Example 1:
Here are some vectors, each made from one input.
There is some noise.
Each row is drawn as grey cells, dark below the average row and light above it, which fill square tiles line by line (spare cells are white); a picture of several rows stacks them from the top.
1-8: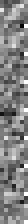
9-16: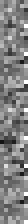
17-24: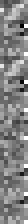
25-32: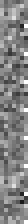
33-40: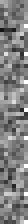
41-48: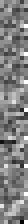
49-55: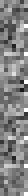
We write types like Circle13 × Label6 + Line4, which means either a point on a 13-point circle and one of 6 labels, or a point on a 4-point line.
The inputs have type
Circle9.
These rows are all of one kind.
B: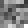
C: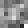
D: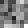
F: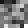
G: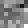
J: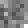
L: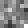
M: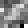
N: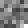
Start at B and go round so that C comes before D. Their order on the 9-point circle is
B, G, J, N, L, C, M, F, D.
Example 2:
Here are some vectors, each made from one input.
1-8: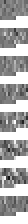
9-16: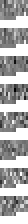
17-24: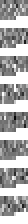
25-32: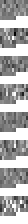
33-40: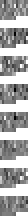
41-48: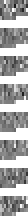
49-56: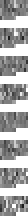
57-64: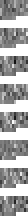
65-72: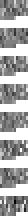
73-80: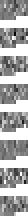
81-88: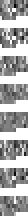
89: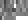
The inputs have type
Line9.
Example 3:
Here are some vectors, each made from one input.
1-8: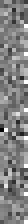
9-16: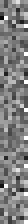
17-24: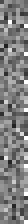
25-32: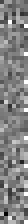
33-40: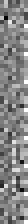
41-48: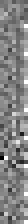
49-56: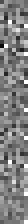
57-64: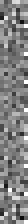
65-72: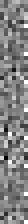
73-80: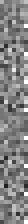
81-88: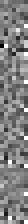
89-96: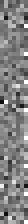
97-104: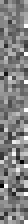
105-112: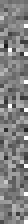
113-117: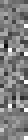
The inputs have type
Line10.
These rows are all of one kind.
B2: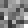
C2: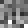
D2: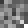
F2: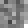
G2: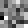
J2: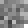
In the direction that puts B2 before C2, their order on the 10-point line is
G2, B2, J2, F2, D2, C2.
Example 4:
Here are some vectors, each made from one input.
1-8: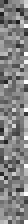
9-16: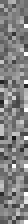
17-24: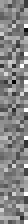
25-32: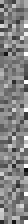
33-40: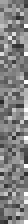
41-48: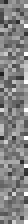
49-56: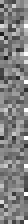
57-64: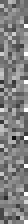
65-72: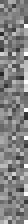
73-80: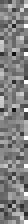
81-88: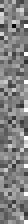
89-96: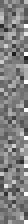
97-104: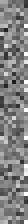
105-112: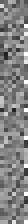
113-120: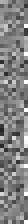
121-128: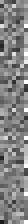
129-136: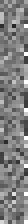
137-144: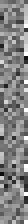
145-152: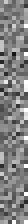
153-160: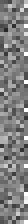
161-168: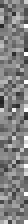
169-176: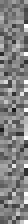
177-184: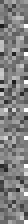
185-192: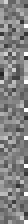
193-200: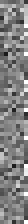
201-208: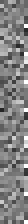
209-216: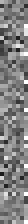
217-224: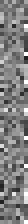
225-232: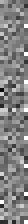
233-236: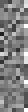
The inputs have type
Bool × Bool × Bool × Bool.
